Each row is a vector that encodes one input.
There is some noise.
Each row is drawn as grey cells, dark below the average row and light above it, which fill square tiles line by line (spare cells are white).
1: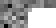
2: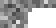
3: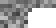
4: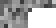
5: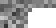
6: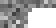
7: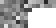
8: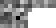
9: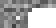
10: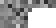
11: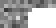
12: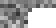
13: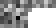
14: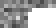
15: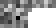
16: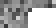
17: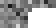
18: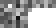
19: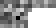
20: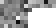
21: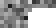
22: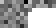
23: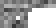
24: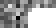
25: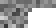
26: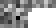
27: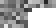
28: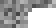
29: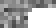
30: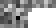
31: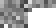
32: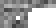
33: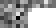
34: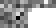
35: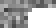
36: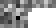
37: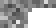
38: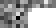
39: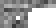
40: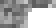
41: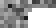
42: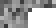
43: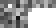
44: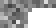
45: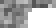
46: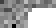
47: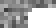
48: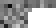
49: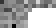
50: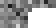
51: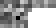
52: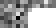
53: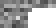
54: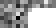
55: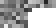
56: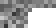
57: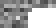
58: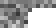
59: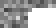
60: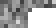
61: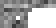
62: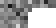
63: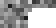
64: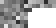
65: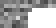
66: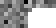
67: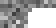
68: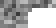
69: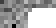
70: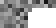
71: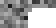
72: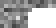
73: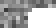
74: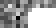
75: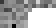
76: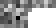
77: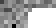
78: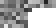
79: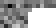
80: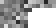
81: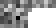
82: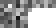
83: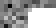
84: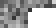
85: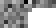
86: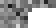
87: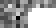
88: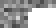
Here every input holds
a point on a 6-point line, together with either a point on a 9-point circle, or a fixed value.
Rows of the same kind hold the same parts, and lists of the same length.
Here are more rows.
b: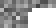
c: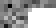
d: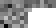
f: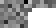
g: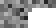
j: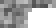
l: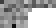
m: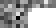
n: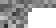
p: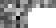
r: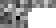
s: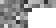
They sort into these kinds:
b, c, d, f, g, j, l, n, s
m, p, r

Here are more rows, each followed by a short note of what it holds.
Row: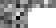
a point on a 6-point line
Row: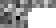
a point on a 6-point line
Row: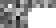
a point on a 6-point line
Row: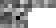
a point on a 6-point line
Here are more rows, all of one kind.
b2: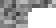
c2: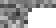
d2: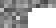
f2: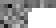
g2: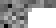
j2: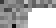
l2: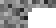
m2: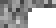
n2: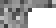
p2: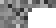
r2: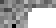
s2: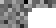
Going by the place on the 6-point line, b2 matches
c2 and d2.
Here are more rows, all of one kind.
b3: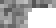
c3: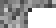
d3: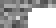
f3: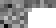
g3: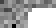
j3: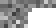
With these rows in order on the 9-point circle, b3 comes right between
d3 and g3.
